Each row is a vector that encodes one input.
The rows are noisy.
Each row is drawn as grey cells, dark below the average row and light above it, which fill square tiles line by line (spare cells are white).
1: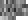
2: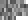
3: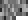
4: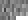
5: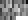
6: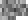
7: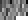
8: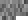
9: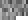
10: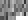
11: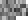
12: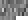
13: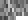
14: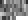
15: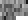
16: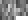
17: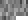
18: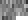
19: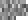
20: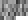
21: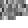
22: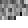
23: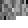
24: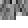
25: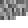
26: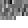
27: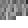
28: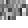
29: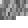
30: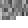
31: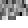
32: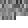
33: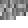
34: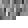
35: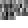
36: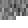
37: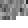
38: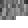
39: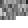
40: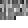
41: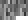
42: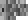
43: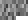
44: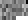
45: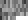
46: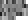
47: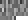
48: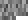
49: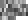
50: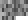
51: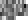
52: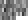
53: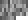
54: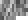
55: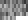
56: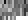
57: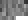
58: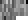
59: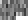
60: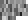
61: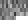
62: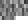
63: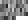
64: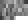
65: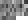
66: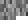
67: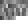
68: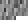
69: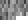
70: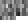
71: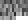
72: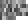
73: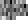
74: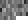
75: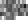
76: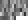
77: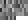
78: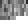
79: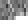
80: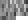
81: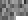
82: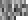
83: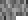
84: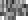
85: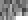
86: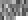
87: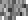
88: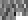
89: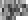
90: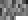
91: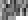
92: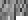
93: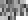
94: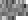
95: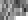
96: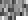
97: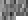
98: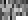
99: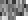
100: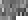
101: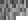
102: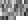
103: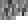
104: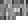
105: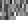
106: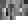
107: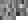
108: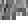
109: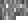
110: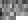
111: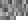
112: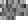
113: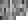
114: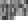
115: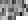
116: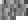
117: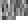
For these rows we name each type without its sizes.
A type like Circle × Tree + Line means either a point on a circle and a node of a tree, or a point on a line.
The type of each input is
(Bool × Bool × Bool × Bool + Label) × Label.
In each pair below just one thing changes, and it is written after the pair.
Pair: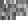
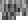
the label
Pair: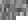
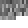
the label
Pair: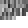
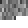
the label
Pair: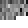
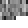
the label
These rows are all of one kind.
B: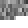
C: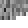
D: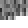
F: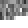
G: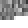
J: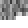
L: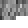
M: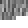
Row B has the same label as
F and L.
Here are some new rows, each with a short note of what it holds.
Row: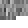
a label and four true/false values
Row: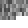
a label and four true/false values
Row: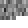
a label and four true/false values
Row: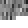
a label and four true/false values
